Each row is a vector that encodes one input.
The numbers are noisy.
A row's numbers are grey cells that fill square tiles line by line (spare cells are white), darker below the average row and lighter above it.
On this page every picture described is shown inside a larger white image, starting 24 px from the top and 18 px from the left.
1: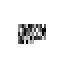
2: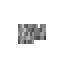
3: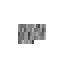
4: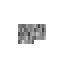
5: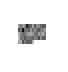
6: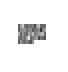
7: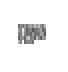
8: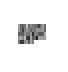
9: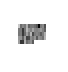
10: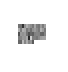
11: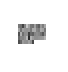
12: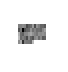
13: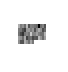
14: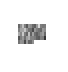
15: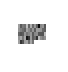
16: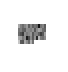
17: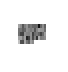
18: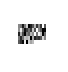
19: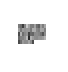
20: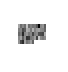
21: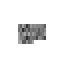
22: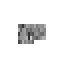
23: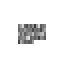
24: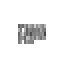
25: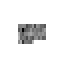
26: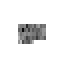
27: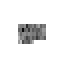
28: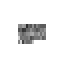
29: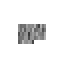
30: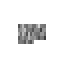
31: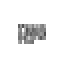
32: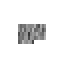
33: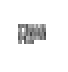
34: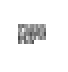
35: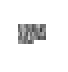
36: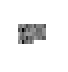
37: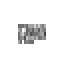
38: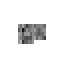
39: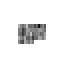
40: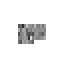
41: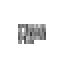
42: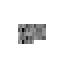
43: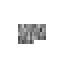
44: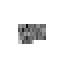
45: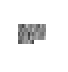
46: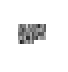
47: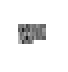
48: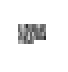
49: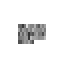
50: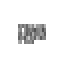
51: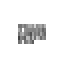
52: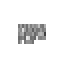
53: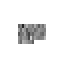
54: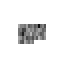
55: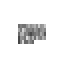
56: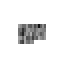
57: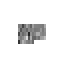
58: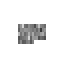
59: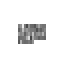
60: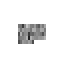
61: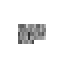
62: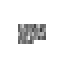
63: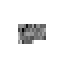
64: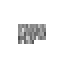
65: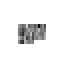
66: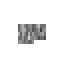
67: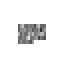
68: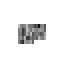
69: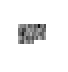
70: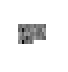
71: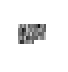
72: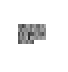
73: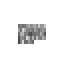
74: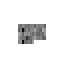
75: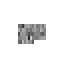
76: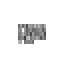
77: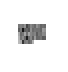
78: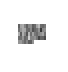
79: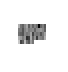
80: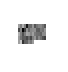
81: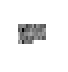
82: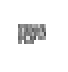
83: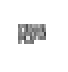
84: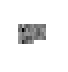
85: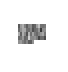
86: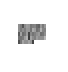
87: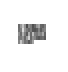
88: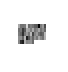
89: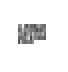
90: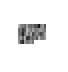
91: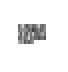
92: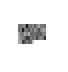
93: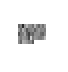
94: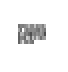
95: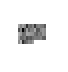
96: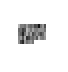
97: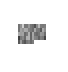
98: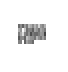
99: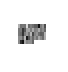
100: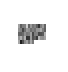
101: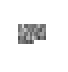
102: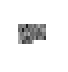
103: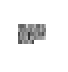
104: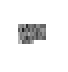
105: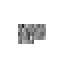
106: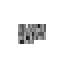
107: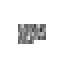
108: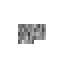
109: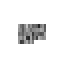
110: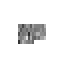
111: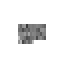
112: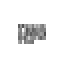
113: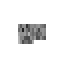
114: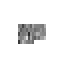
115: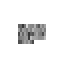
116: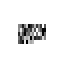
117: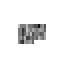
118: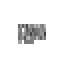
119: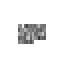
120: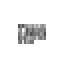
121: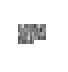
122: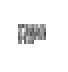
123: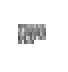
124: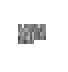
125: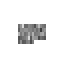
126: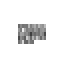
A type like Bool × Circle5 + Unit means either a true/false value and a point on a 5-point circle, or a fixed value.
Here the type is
Circle5 × Circle5 × (Circle5 + Label4) + Unit.
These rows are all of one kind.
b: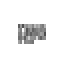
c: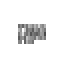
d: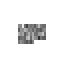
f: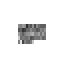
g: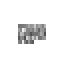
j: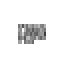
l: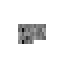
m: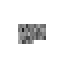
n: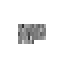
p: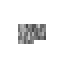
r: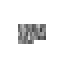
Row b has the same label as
l and r.
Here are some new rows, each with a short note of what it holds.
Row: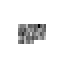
a point on each of two 5-point circles and one of 4 labels
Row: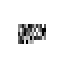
a fixed value
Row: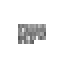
a point on each of two 5-point circles and one of 4 labels
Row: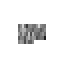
a point on each of three 5-point circles
